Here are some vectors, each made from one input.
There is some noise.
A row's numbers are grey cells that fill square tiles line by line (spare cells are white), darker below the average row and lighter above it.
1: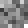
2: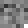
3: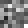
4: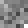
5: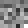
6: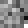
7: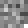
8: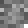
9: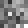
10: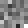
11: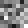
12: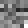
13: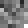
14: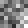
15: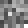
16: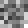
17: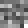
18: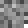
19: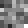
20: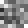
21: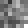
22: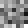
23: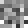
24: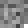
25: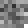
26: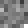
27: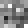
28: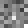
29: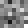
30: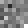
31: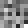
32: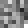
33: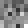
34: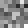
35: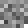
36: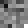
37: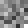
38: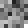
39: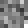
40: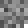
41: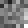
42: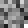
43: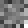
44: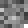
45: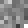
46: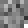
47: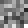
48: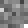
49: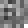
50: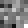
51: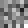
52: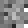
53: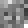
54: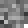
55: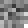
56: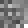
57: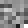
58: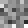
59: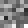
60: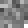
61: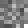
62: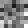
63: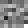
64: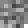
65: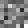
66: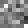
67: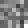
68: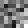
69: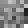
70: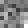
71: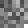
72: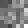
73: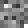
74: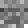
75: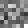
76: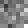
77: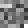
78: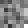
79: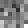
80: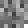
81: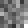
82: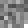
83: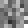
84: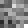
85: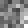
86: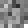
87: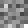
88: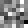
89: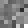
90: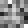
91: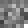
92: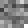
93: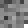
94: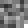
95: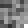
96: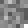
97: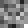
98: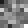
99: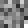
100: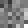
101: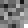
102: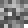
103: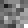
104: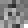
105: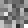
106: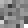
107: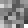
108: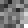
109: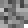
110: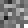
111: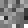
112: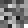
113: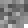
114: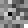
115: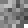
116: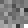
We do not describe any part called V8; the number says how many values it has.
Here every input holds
a point on a 6-point line, together with either a point on a 6-point line, or a value of V8.
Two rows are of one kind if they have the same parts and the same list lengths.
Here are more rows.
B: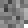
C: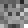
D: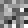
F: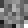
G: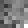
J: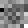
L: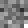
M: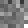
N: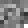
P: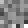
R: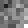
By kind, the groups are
B, C, F, G, M, N, R
D, J, L, P

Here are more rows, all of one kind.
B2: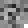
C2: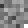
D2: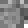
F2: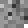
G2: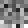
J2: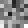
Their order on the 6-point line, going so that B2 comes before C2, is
F2, J2, D2, G2, B2, C2.
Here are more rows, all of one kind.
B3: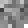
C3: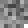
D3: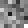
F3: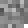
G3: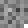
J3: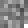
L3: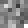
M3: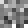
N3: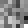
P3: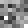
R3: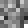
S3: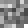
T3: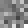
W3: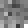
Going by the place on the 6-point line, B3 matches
F3, J3 and R3.
